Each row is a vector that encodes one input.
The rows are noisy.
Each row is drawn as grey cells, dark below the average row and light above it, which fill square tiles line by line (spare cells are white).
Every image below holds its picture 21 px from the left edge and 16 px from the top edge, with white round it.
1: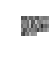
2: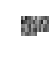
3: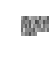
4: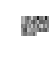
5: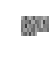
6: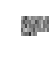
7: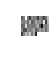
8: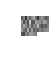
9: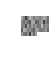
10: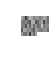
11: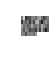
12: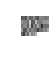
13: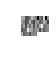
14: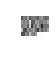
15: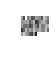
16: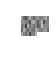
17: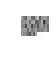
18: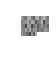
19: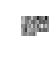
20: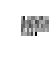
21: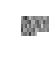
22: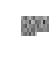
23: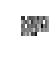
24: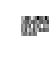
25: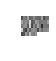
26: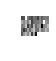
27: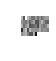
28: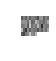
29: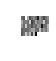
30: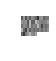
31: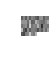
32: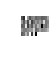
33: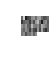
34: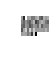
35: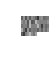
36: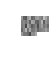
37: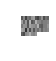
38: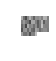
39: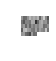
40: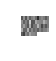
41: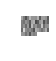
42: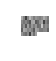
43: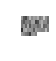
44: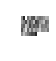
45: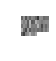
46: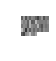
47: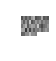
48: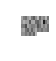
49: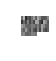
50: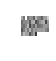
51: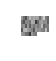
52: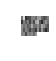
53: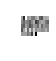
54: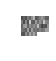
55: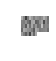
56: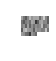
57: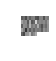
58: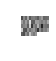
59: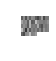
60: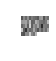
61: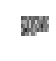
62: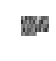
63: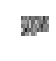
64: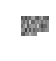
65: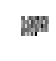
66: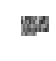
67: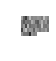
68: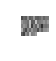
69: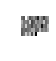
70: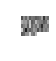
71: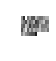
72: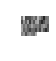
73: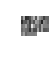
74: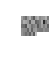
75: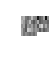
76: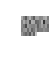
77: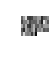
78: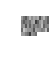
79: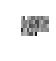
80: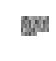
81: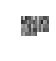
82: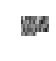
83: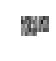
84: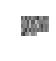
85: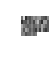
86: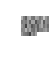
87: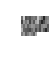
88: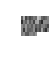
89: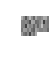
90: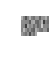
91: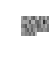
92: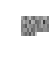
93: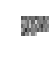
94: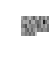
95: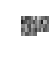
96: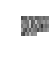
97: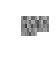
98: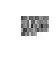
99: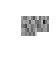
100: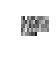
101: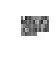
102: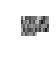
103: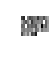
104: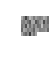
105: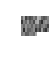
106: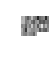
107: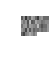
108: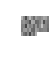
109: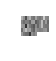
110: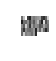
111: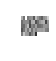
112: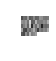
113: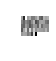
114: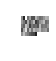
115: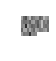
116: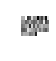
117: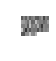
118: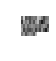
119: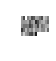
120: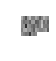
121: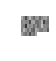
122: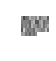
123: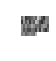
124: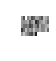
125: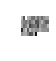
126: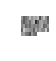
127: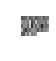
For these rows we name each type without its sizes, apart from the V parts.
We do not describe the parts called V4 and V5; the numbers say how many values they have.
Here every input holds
a value of V4, together with either a point on a line and three true/false values, or a value of V5.
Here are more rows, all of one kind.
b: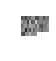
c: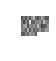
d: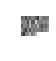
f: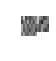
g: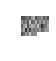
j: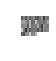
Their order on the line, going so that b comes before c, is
f, j, d, b, c, g.
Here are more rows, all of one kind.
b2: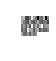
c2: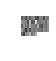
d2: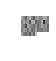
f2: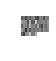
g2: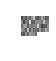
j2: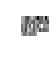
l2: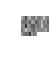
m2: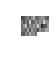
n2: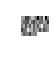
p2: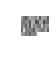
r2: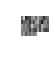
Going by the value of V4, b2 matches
j2 and n2.
